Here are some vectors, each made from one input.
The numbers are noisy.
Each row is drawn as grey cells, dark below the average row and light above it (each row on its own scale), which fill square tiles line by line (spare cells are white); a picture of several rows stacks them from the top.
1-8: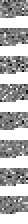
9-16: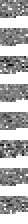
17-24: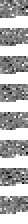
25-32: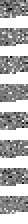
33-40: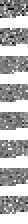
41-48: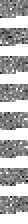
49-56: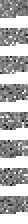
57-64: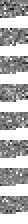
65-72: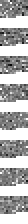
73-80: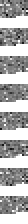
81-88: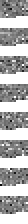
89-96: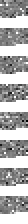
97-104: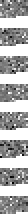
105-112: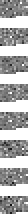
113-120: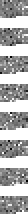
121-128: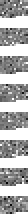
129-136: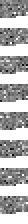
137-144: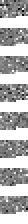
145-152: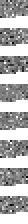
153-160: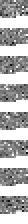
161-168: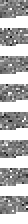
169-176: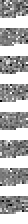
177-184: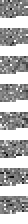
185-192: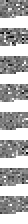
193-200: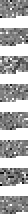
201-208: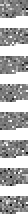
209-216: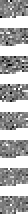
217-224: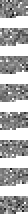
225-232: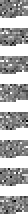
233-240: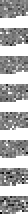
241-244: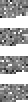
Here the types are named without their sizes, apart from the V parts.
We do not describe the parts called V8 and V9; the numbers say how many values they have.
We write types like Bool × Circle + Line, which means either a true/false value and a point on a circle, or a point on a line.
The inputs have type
(Bool × V8 + Line) × (Line + V9).
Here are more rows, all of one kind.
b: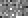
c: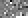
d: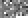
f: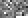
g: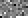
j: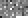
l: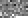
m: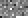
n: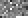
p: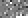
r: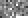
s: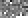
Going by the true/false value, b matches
d, l and s.
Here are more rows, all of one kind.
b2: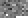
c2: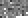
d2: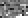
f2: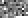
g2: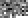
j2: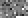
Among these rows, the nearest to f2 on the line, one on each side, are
c2 and j2.
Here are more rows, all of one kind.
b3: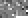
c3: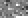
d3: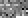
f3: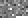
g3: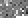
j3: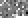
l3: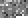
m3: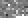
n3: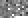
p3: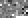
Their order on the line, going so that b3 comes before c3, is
l3, f3, n3, b3, d3, c3, p3, m3, g3, j3.
